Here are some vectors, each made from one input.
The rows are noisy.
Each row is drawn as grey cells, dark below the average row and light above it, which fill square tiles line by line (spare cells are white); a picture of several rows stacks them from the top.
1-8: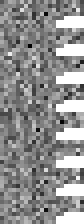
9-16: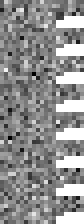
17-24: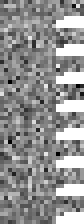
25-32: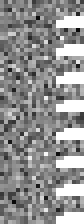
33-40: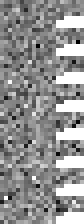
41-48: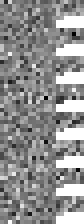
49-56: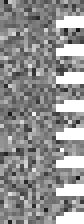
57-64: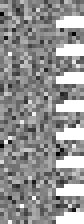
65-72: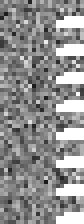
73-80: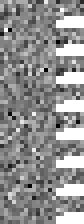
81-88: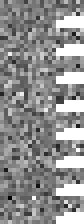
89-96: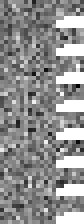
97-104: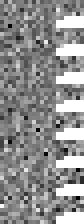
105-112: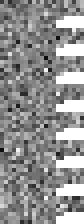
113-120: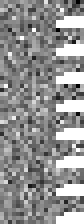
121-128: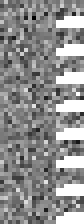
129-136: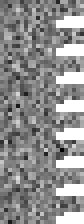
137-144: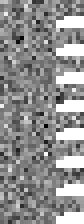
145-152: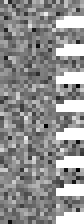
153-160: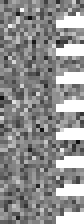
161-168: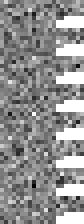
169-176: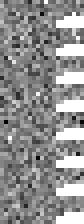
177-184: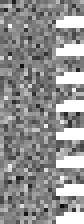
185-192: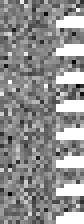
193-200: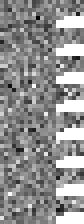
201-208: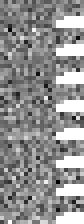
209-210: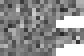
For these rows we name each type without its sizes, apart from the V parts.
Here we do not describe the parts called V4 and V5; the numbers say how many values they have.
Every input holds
two labels, together with either a true/false value and a value of V5, or a value of V4.
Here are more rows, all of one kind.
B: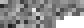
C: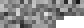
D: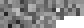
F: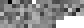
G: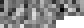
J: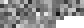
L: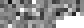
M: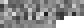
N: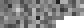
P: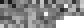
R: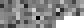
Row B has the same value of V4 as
J, L and R.
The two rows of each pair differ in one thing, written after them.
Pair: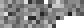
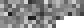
the true/false value
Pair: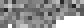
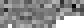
the value of V5
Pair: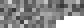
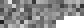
the value of V5
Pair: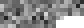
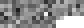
the value of V5
